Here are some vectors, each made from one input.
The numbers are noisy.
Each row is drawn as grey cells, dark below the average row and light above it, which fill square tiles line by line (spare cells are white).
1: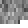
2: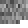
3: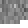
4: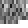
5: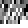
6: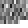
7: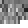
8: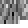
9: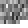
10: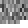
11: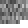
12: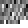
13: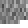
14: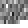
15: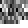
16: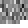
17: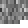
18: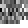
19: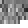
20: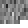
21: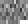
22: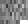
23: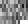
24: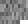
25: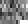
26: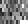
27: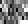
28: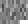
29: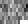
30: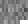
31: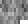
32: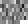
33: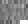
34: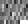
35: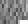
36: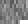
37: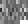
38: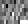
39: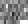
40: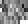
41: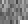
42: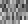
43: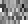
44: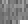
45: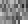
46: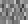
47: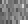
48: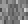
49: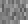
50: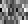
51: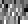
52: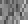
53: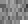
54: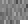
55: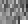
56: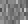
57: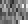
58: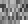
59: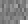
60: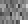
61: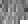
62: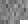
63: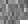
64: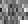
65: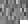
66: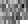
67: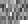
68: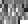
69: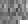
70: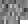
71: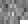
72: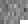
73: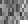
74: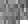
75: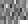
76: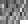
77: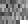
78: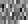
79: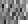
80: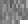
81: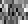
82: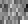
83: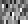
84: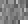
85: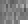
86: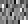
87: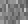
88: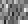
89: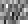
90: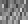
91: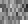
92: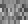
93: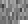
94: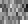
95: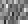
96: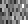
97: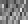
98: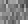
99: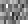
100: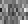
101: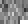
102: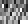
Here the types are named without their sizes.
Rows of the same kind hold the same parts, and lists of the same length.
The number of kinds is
5.
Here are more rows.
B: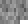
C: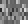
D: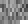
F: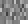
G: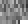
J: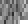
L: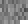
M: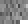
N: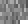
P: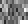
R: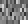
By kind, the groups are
B, F, M
C, G, N, P, R
D
J
L

